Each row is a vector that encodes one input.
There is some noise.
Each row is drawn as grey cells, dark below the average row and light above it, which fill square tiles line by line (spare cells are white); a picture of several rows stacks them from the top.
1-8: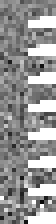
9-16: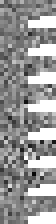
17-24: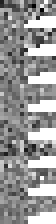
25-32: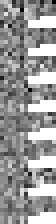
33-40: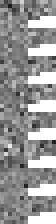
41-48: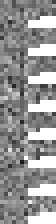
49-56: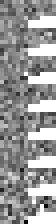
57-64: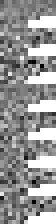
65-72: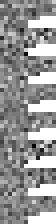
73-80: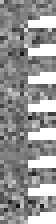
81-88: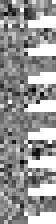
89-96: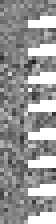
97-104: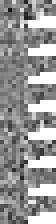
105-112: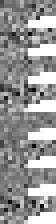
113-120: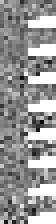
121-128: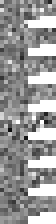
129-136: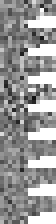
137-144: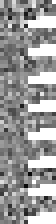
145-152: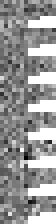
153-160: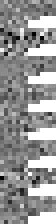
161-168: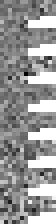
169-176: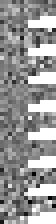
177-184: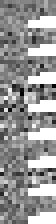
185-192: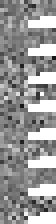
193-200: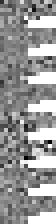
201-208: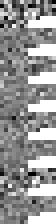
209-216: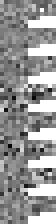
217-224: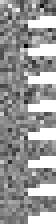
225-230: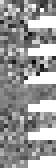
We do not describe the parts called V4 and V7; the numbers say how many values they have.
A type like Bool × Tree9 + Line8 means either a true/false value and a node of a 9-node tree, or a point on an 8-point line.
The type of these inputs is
(Line5 + V4) × (Line6 + V7) + Line8 + Tree9.
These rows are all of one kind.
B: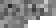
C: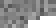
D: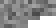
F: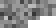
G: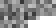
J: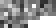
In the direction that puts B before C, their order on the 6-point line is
G, D, F, J, B, C.
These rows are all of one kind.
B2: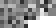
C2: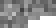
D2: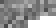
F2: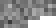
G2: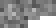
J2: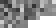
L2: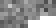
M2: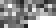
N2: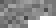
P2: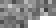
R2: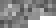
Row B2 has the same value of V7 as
D2, F2, L2 and R2.
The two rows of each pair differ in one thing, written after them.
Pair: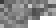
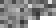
the value of V7
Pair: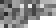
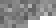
the value of V7
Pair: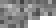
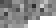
the value of V7
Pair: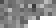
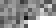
the value of V7
